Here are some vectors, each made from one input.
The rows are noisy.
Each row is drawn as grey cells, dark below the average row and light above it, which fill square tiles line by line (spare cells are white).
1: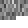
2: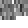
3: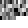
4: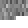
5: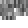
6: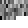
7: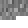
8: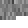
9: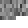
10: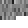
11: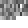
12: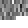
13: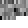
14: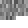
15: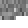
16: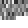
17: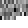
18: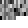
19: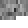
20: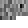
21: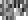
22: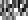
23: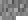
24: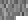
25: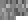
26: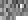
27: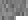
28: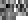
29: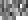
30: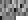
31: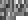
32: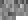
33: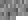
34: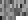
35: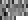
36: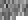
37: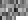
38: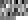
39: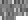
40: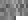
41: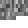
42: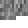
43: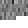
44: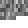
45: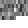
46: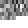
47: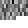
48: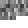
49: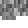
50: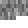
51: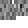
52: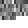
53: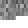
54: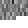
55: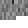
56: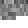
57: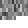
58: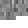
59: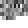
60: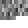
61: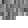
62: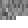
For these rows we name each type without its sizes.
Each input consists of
either a point on a line, or a node of a tree.
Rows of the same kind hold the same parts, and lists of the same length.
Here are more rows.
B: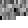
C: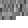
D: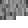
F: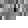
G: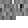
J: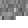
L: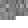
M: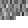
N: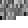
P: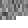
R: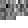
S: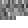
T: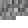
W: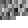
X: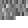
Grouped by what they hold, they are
B, C, J, L, M, N, T, X
D, F, G, P, R, S, W

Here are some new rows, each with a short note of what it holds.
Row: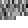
a node of a tree
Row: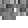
a node of a tree
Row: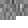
a point on a line
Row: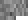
a node of a tree
